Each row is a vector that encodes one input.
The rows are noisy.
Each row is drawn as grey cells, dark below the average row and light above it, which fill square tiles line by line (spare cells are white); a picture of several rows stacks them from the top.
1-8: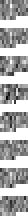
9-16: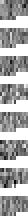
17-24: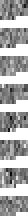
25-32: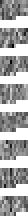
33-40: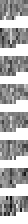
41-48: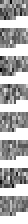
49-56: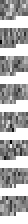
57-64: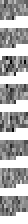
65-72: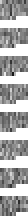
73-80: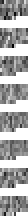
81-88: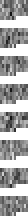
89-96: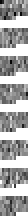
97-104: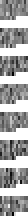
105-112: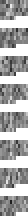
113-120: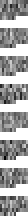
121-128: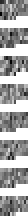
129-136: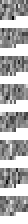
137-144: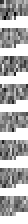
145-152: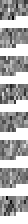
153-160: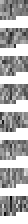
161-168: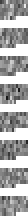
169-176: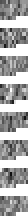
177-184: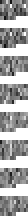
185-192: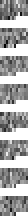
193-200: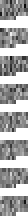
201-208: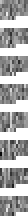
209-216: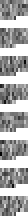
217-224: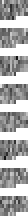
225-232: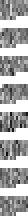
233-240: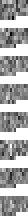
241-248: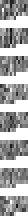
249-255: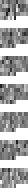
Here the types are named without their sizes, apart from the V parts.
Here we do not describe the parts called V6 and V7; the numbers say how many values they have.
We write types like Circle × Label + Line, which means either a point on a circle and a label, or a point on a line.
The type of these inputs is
Bool × (Circle + (Line + V6) × V7).
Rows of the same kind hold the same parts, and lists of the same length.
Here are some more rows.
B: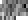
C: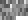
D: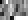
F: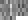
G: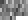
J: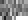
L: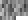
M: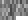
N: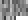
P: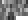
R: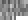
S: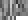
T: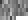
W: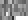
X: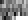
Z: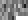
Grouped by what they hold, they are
B, C, F, L, N, R, W, Z
D, G, M, P, S, T
J, X

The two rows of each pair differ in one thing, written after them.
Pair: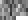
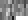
the value of V7
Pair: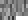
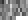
the true/false value
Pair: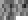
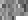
the value of V7
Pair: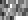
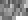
the place on the line
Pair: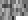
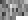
the true/false value
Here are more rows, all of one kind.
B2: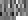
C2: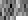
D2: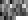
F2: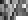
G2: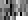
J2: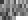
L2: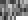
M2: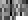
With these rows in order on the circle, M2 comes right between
D2 and G2.
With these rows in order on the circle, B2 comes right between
C2 and L2.
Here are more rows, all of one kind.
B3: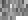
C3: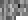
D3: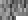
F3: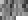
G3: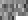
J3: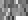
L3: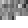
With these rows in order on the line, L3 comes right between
F3 and J3.
